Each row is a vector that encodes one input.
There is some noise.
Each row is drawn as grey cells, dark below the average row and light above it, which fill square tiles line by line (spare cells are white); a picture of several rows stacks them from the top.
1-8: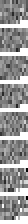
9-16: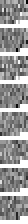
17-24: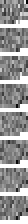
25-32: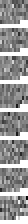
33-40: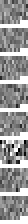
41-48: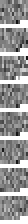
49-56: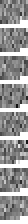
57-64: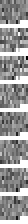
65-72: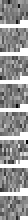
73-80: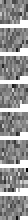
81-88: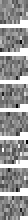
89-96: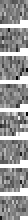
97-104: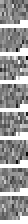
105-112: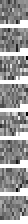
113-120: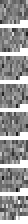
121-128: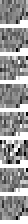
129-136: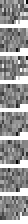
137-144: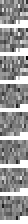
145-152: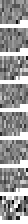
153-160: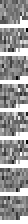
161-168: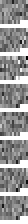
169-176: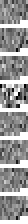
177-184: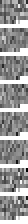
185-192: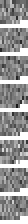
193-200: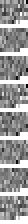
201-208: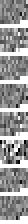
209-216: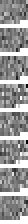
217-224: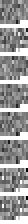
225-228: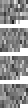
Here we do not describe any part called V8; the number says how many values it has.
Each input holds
a list of up to three items, each a true/false value and a value of V8.
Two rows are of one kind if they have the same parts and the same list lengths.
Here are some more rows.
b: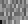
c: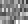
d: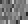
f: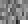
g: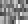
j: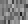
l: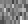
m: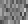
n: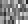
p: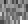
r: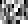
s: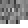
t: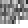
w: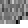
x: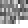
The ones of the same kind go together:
b, j, l, m, p
c, g, n, t, x
d, f, s, w
r

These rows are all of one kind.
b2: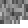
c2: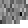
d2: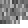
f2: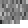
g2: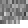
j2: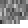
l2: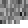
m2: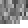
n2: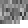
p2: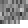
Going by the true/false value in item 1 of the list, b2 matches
d2 and m2.
